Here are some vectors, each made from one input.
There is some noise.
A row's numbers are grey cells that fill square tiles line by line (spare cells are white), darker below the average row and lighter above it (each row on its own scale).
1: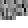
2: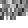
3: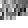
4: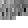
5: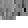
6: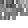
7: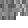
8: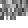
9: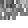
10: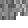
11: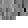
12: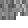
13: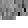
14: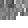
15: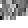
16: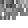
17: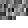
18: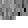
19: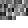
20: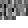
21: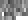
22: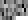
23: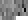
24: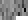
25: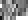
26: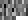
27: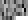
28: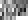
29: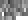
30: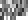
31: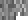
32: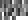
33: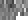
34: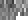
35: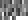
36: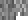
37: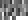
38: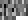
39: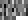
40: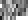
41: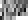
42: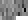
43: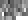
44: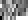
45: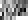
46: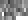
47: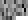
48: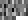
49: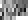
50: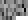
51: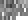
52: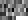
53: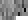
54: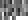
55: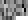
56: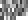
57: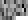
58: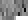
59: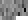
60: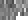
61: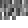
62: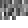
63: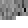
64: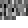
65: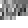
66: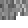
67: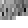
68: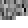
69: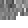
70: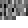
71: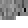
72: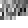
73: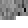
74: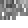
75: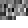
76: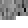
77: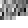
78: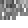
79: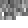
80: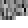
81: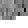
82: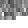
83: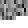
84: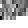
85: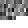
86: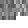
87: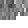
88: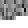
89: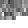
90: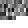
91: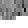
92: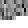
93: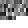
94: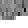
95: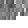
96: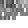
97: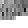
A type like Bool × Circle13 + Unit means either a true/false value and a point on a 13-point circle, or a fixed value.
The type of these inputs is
Line6 + Line7.
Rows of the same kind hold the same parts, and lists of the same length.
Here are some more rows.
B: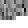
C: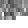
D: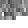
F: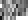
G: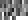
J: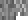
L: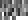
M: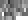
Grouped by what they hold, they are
B, F
C, D, G, J, L, M

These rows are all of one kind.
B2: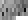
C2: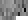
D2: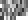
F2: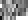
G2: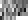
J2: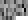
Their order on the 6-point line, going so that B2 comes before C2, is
D2, F2, G2, B2, C2, J2.
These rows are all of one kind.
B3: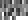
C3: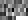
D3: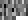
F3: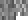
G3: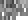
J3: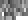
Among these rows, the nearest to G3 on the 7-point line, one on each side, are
F3 and J3.
